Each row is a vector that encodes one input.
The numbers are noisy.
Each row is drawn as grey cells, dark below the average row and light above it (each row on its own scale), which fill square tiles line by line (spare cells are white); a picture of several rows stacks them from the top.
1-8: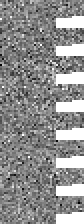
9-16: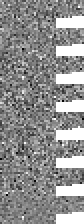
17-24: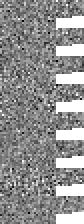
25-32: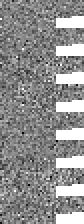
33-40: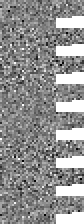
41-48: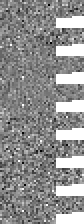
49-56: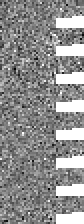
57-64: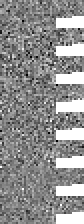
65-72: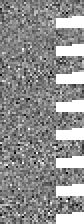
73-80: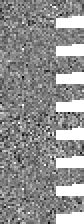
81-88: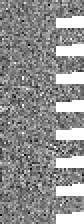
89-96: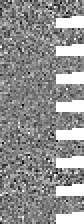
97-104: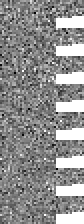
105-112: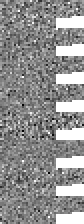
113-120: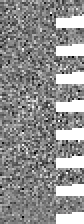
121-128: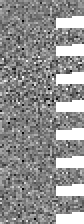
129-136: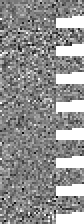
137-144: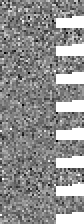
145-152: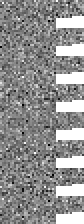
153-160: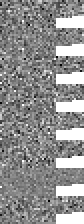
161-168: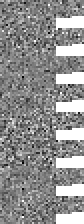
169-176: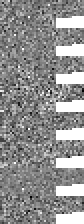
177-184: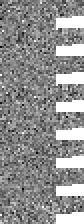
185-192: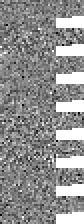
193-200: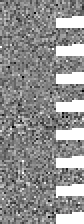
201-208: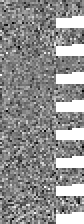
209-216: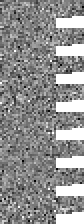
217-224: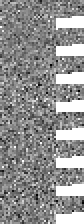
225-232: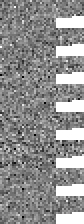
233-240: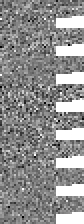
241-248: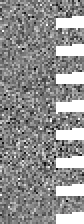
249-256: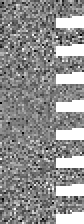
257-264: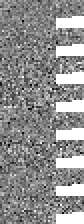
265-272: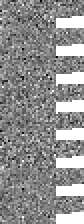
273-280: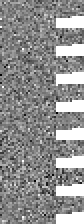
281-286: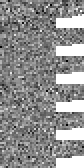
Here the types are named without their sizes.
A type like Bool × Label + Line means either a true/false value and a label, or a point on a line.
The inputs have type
(Bool × Bool × Bool × Bool + Unit) × (Line + Tree).
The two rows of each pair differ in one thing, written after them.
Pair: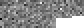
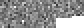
one of the four true/false values
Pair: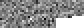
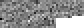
the node of the tree
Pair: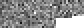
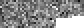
the node of the tree
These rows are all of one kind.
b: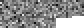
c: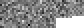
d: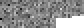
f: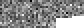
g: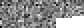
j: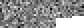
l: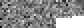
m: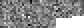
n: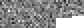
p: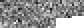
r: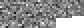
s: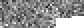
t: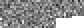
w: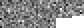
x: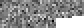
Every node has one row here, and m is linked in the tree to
f and g.
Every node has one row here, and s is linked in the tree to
b.
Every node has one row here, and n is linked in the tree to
w and x.
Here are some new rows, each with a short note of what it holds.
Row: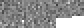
a node of a tree and four true/false values
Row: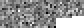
a point on a line and four true/false values
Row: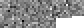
a point on a line
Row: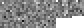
a node of a tree
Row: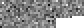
a node of a tree
